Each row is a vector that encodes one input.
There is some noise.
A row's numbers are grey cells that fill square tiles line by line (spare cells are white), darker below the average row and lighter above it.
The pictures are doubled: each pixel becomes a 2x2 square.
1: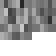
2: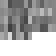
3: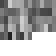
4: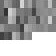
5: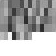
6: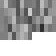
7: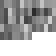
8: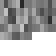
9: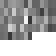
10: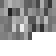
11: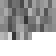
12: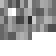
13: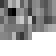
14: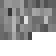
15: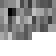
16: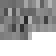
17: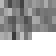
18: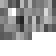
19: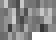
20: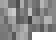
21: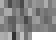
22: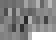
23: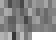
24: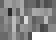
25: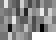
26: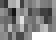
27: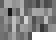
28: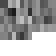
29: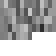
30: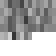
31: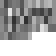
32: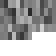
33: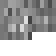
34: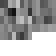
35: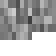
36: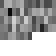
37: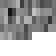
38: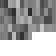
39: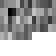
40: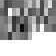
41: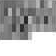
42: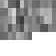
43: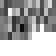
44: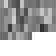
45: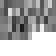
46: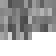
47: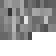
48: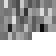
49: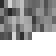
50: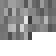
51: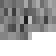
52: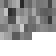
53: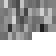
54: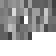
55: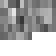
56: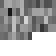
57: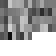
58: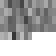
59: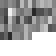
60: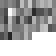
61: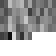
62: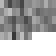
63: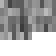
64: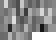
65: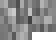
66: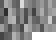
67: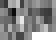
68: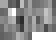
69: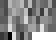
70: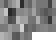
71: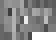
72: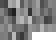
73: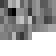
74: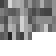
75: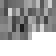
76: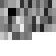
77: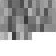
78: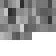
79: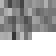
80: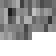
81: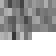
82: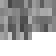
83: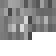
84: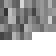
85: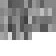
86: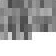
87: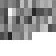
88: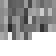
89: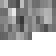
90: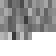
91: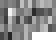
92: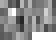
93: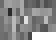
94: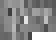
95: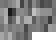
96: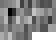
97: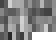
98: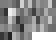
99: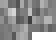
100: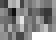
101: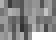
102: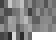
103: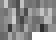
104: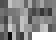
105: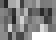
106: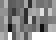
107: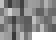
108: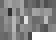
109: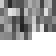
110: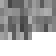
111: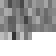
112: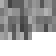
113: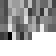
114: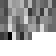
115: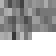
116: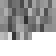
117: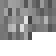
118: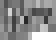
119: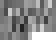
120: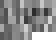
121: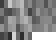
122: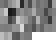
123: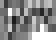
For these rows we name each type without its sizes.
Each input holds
four true/false values.
